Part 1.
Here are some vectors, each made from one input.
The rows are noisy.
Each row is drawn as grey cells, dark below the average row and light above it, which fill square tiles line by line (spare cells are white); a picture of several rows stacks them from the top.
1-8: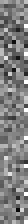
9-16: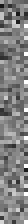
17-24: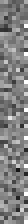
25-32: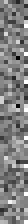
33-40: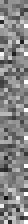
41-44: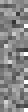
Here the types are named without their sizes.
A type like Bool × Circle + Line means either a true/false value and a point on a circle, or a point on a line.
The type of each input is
Label + Line × Line.
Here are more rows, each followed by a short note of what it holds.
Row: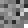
a point on each of two lines
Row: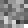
a label
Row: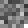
a point on each of two lines
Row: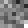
a point on each of two lines
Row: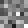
a label
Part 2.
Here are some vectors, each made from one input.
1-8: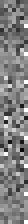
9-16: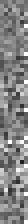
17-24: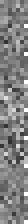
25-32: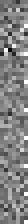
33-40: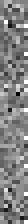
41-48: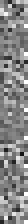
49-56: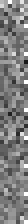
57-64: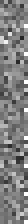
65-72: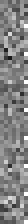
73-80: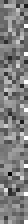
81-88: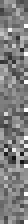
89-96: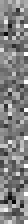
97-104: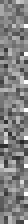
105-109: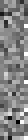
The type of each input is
Circle10 + Circle11.
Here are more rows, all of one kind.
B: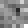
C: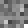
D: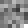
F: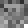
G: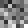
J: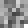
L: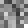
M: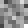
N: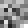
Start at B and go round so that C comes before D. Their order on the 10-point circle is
B, M, L, C, J, F, N, D, G.
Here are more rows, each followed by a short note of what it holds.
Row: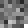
a point on an 11-point circle
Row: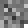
a point on an 11-point circle
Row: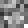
a point on an 11-point circle
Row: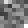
a point on an 11-point circle
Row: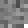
a point on an 11-point circle
